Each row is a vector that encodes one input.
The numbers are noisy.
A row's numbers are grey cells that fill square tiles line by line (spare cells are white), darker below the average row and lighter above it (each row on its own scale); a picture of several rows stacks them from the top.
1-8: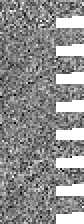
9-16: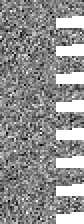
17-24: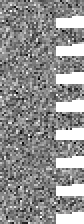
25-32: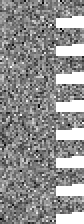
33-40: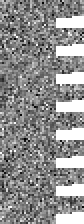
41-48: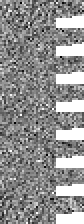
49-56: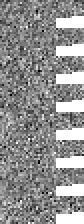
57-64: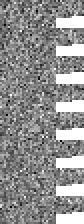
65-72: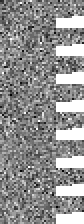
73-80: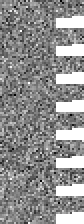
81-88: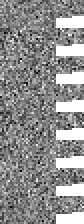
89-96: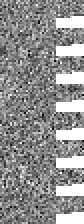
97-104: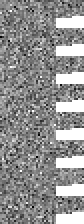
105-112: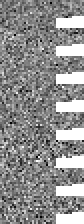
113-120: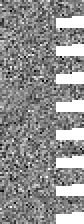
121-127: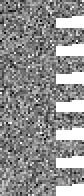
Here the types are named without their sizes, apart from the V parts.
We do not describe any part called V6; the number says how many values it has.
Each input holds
a list of items, each a true/false value and a value of V6.
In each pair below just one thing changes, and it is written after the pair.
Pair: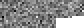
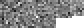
the value of V6 in item 1 of the list
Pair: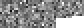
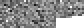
the true/false value in item 2 of the list
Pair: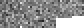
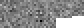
the value of V6 in item 2 of the list
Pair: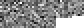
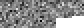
the true/false value in item 2 of the list
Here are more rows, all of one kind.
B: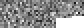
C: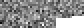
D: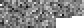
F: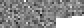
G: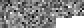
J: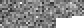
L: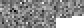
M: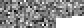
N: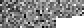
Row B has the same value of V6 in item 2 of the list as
F, J and M.
